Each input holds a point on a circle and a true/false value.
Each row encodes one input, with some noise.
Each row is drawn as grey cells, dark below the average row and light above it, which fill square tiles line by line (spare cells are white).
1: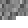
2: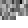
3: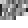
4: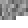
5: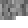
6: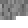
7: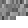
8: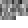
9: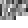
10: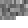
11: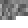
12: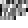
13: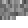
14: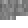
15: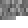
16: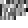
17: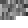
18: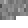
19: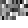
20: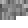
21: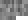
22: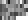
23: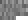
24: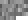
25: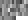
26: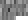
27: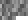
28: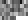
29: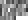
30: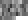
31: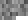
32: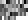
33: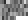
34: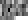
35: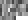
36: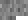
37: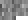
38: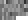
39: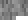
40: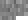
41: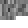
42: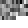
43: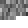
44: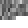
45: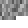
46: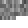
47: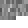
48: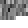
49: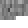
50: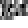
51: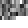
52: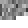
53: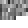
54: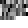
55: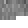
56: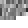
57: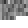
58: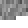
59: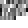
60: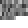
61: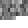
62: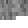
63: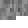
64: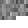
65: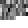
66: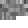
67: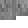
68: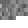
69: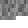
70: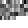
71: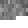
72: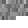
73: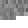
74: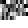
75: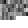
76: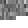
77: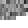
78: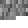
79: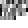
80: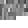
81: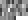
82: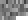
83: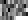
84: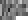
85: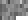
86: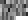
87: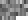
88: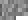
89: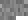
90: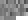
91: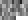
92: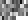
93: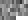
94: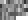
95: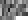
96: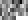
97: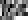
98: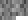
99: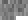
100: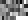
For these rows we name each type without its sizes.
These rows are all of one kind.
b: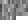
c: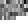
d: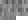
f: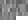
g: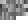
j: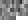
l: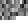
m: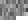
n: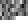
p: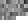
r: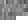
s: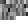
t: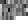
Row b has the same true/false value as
g and s.
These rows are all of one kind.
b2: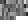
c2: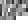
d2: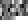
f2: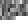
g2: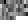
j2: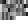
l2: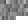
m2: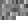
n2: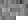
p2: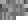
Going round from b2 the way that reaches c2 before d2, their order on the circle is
b2, g2, f2, p2, l2, j2, c2, d2, n2, m2.
